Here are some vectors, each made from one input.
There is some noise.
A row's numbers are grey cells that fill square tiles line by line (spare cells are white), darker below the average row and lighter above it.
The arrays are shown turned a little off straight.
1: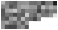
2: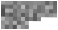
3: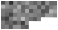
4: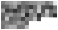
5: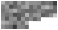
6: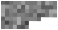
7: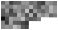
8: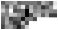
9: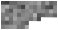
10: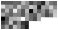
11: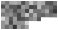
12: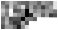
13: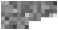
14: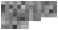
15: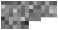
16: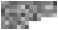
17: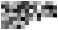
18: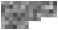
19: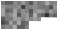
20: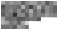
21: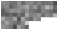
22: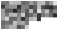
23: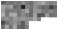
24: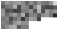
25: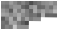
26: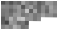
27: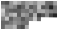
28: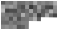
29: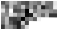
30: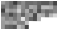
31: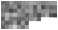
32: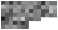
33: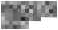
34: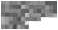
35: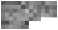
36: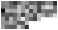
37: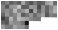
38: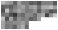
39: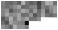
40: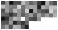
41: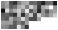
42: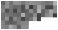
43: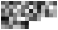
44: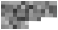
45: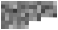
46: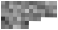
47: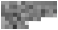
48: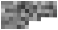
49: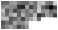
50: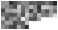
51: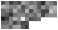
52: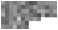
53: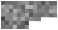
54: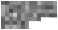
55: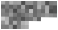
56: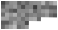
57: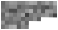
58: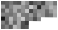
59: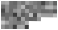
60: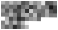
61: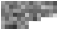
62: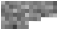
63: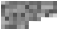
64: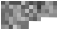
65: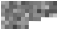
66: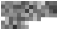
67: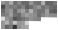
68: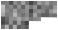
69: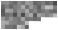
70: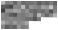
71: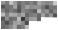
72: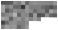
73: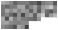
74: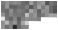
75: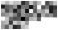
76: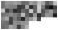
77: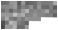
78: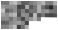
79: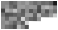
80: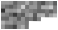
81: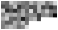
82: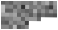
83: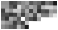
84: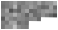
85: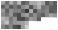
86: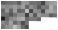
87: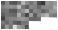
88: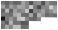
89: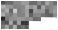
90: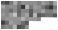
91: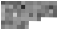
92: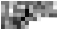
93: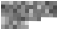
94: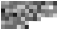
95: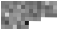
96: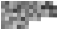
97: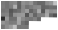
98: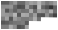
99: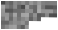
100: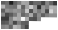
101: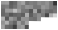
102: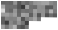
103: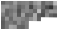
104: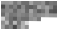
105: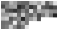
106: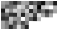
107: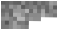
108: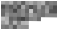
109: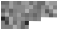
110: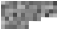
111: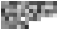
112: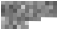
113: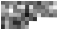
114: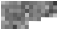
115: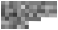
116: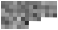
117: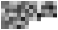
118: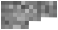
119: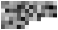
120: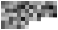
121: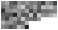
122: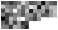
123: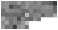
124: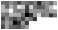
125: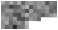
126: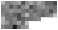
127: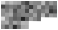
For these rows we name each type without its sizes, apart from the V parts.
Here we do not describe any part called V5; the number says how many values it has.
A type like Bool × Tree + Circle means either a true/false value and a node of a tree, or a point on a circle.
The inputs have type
List(Bool × V5).
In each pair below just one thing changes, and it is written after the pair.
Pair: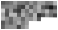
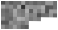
the true/false value in item 2 of the list
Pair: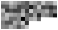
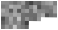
the true/false value in item 2 of the list
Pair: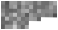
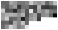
the true/false value in item 2 of the list
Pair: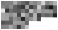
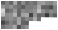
the true/false value in item 2 of the list
